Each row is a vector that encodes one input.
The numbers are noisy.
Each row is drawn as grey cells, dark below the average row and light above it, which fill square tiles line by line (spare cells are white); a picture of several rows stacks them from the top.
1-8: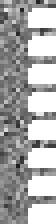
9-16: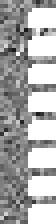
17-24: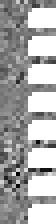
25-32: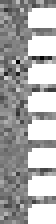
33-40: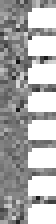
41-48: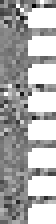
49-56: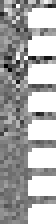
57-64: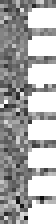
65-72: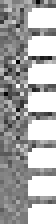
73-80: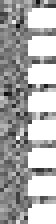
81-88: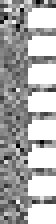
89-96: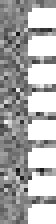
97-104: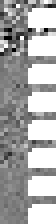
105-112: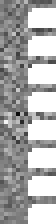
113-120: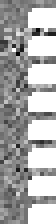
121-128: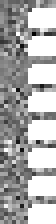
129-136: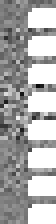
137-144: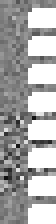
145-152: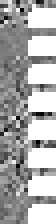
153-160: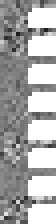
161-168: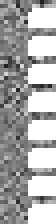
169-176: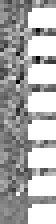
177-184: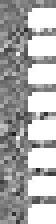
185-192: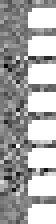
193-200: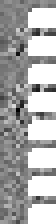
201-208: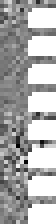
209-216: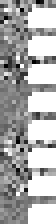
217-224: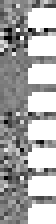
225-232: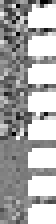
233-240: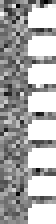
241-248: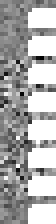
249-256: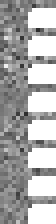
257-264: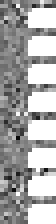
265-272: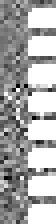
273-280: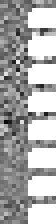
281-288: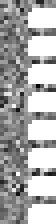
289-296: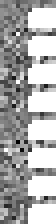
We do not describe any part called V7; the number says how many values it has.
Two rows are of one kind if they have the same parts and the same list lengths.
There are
2 kinds of row.
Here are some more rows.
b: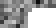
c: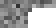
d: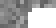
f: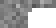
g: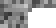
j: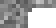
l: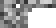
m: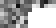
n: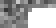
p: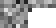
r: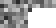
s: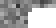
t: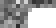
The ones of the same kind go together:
b, c, d, f, j, l, m, n, p, s, t
g, r

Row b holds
one of 8 labels, three true/false values and a value of V7.
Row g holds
a fixed value.
